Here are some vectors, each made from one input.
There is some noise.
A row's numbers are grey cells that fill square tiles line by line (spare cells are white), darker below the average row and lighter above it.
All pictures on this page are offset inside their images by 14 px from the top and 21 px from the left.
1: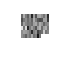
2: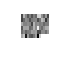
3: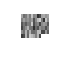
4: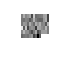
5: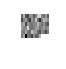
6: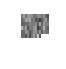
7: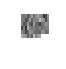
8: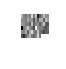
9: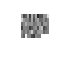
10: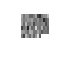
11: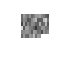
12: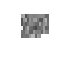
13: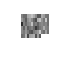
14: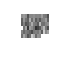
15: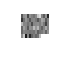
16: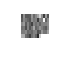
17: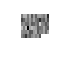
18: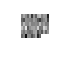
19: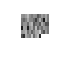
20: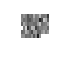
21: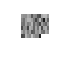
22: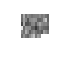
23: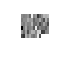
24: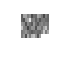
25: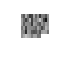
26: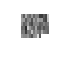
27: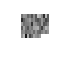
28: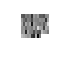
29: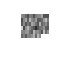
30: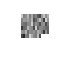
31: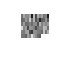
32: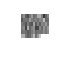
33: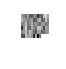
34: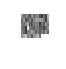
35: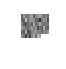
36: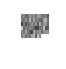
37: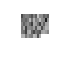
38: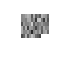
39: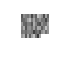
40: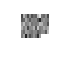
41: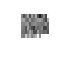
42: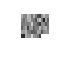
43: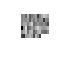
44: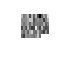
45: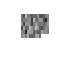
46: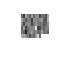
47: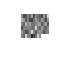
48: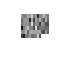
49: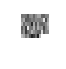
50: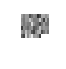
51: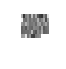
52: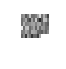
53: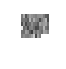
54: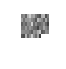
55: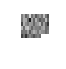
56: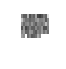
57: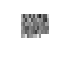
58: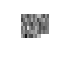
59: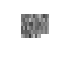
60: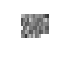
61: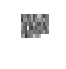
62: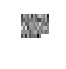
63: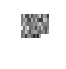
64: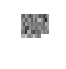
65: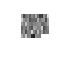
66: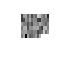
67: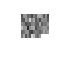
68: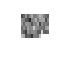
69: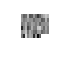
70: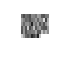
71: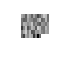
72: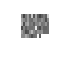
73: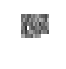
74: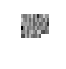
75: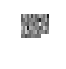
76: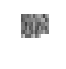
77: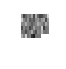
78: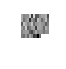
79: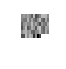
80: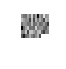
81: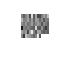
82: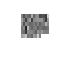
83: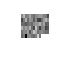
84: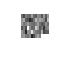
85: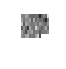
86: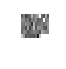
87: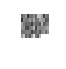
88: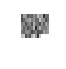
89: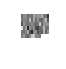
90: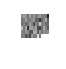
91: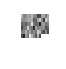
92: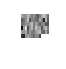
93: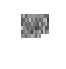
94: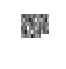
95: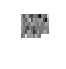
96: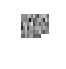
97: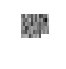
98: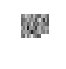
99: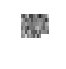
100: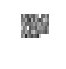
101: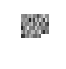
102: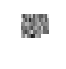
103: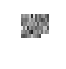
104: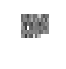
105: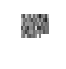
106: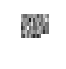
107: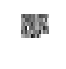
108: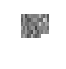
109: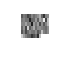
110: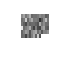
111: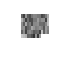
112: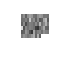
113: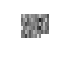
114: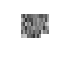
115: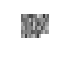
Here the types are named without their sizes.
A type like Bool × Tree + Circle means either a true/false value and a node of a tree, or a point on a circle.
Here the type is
Circle × Circle × Line.
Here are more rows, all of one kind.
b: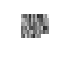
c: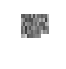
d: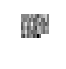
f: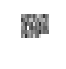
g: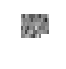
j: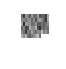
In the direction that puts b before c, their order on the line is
f, b, c, j, d, g.
